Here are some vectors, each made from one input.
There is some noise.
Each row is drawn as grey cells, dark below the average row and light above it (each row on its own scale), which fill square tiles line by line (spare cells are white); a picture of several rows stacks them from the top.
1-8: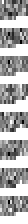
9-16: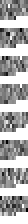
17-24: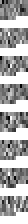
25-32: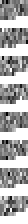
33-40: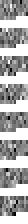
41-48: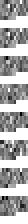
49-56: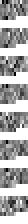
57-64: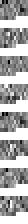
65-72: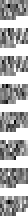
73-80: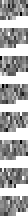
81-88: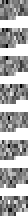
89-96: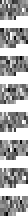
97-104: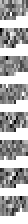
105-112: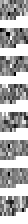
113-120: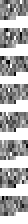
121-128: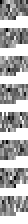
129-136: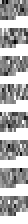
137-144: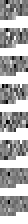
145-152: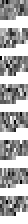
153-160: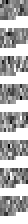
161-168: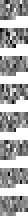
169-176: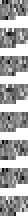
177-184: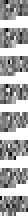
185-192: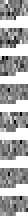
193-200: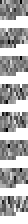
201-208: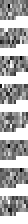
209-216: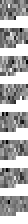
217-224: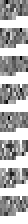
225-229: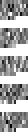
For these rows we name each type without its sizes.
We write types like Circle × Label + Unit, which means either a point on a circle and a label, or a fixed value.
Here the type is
List(Circle).
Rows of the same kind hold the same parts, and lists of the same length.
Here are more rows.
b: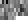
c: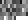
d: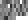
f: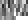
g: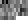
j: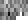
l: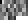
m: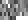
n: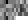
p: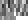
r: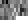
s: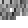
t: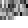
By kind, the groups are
b, d, g, n, r
c, j, l, m, s
f, p
t

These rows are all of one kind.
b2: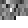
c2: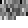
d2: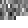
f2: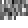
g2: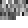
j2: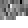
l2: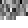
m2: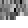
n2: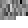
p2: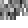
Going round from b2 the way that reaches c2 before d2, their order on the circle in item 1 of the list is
b2, j2, n2, l2, c2, f2, d2, g2, p2, m2.
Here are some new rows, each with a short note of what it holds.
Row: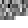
a list of two items
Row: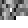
a list of three items
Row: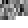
a list of one item
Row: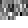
a list of two items
